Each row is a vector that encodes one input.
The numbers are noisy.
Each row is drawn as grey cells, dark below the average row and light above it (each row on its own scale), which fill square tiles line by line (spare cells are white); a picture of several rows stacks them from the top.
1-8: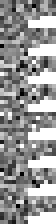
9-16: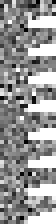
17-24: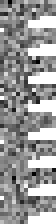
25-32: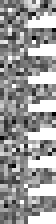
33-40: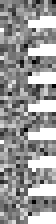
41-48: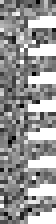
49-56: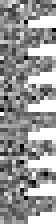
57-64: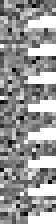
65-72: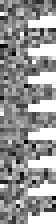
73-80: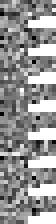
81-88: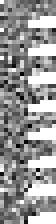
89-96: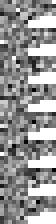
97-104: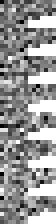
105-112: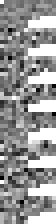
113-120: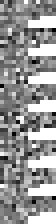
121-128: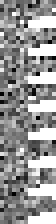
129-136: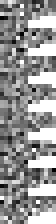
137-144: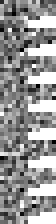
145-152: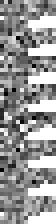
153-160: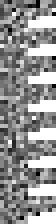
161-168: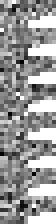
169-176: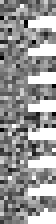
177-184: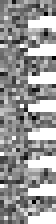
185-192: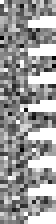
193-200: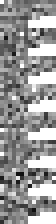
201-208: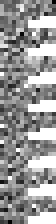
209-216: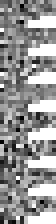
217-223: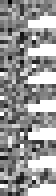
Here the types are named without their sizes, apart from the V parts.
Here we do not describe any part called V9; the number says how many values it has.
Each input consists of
a label, a node of a tree, a true/false value and a value of V9.
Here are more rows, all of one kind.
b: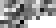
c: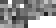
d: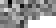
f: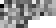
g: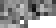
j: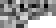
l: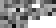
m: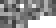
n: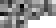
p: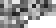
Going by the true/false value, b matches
d, l, m and n.
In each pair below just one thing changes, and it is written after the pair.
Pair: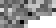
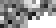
the value of V9
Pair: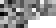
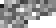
the value of V9
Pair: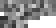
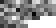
the node of the tree
